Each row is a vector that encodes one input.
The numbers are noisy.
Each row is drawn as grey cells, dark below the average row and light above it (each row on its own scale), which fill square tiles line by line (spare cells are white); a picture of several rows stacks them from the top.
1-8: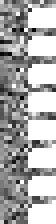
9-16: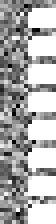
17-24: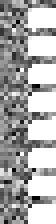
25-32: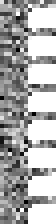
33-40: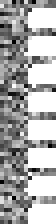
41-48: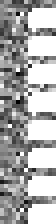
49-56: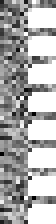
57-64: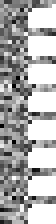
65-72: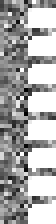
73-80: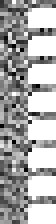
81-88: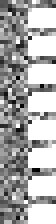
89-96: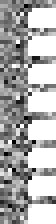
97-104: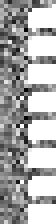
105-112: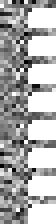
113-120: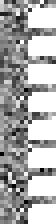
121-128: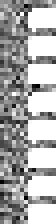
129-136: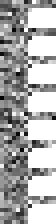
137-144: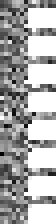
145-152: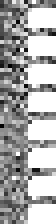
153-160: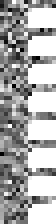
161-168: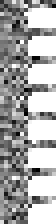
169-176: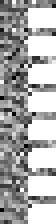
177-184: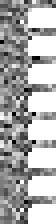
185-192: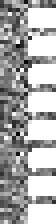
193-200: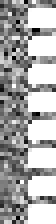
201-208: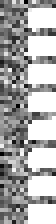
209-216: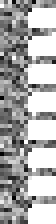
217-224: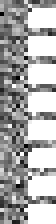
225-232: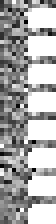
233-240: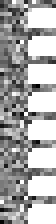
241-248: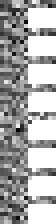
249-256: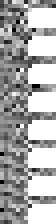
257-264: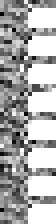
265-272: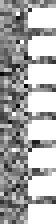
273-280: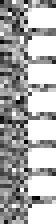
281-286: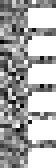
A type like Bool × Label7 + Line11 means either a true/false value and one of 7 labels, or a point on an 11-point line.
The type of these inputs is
Bool × Bool × Bool + Label7 × Label7 + Unit.
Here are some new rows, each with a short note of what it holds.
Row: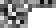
a fixed value
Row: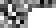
a fixed value
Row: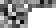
a fixed value
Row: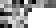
three true/false values
